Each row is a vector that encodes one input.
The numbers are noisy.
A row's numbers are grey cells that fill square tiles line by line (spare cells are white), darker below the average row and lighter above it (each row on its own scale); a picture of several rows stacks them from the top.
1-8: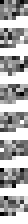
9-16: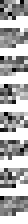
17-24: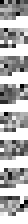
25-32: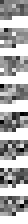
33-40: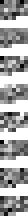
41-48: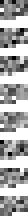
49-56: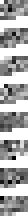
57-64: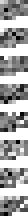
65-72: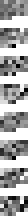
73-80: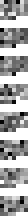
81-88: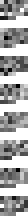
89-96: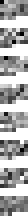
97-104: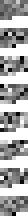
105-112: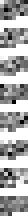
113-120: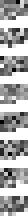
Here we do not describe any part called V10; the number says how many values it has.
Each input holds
either one of 8 labels, or a point on a 6-point line and a value of V10.
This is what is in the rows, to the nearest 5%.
About 35% of them hold one of 8 labels. The rest hold a point on a 6-point line and a value of V10.
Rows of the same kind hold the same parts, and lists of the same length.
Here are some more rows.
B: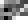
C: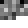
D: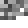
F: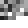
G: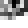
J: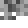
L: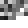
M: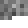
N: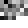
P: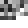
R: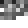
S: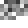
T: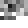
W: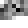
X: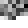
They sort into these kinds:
B, C, G, M, R, W, X
D, F, J, L, N, P, S, T

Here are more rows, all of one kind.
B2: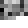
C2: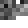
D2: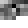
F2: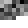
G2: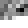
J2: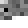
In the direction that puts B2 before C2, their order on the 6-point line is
G2, B2, J2, D2, F2, C2.
